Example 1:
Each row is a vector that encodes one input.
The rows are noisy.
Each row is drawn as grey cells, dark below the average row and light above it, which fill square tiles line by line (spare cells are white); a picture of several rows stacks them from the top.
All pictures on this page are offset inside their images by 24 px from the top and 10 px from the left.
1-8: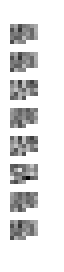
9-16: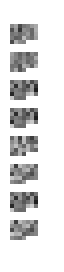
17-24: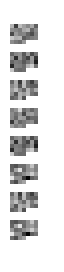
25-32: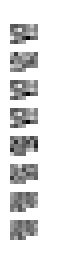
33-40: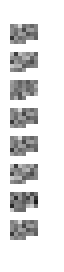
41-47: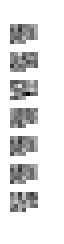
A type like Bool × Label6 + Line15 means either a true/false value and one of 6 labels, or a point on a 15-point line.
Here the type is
Tree7.
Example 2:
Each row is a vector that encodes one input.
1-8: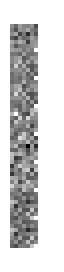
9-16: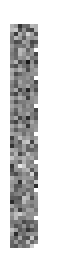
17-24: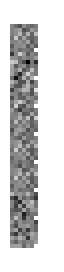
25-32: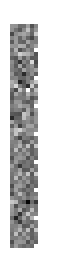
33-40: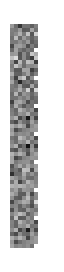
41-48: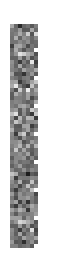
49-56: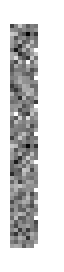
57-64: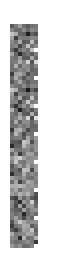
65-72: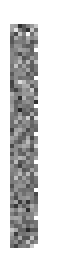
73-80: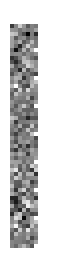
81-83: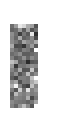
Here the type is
Line9.
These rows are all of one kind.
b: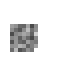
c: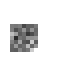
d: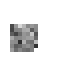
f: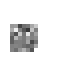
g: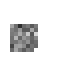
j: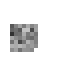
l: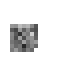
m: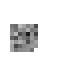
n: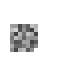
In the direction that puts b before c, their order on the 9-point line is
n, f, g, b, j, d, l, m, c.
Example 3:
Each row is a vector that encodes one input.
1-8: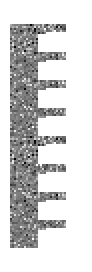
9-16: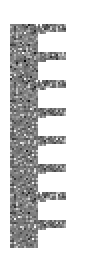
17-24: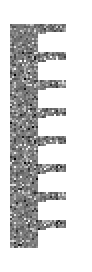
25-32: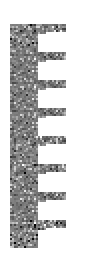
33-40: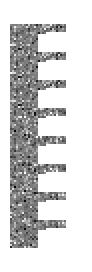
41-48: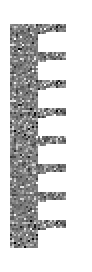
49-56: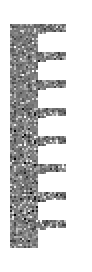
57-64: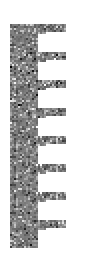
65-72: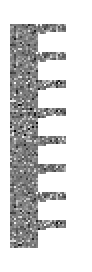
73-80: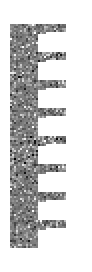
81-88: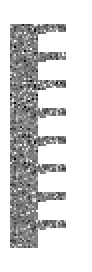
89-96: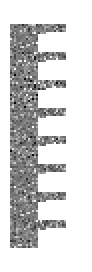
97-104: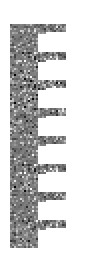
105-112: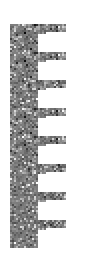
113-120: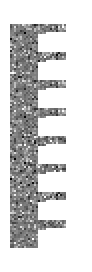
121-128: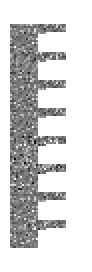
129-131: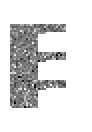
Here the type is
Bool × Bool × Bool.
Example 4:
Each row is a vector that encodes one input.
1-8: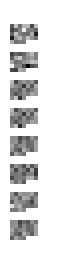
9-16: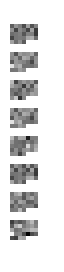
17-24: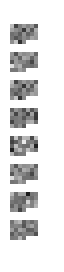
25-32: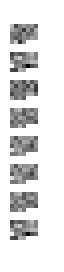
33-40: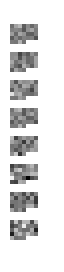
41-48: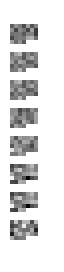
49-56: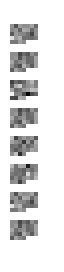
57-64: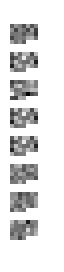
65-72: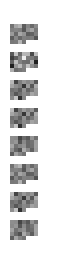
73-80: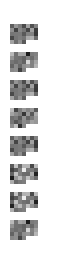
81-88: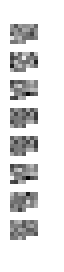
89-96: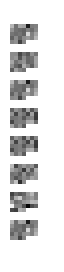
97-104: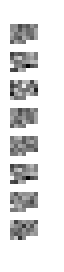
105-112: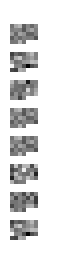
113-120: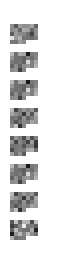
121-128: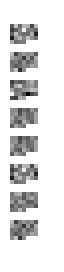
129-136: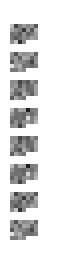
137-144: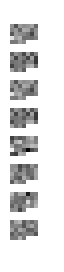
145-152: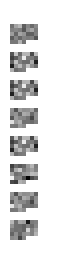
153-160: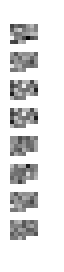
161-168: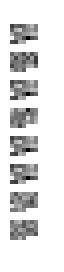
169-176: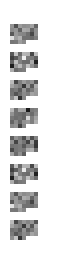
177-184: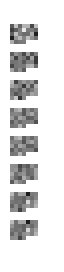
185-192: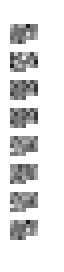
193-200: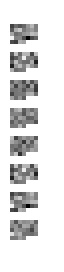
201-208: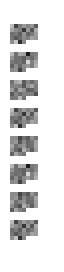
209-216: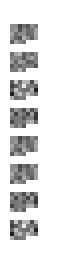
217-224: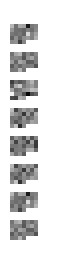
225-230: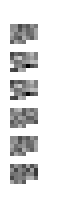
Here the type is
Tree8.
